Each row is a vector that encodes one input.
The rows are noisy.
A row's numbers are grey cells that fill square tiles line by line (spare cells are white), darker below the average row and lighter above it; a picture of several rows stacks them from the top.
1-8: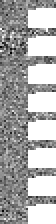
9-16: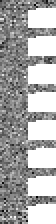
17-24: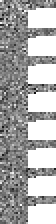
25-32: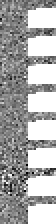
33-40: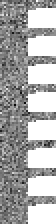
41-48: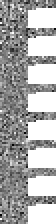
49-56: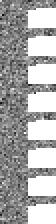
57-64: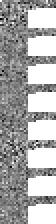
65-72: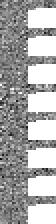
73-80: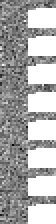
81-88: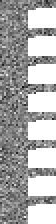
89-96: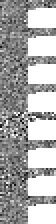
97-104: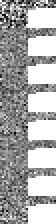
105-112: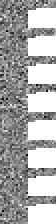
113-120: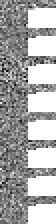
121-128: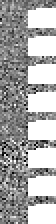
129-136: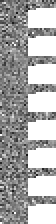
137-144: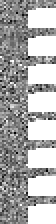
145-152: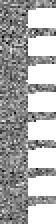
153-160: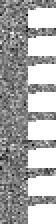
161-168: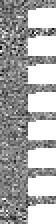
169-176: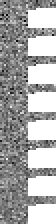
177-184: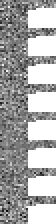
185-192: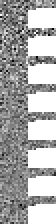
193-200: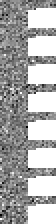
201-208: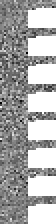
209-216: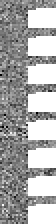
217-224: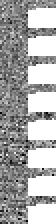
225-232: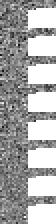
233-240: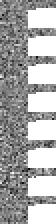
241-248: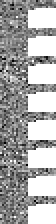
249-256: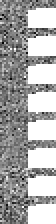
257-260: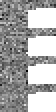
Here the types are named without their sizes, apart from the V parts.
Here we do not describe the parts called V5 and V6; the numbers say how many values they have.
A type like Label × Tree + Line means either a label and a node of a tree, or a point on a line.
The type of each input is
(Bool × Bool × Bool × Label + Unit) × (Tree × V5 + V6).
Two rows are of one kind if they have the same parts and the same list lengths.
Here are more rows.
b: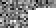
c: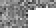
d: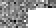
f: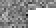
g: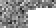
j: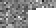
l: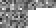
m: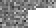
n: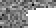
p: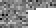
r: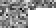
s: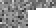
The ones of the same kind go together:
b, m
c, d, f, g, j, r
l, s
n, p

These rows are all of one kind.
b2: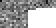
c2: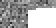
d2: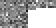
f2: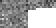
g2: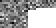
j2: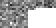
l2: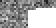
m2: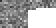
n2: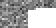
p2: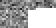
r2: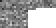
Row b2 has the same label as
d2, g2, n2 and r2.
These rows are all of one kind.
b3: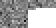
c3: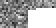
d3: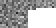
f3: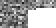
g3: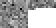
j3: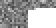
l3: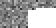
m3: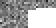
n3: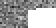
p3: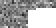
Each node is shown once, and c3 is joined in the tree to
j3, m3 and n3.
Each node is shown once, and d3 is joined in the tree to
l3 and m3.
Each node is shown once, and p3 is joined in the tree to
m3.
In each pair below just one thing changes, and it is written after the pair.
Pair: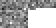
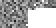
the node of the tree
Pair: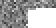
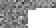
the node of the tree
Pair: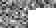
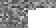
the value of V5
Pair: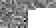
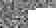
the label
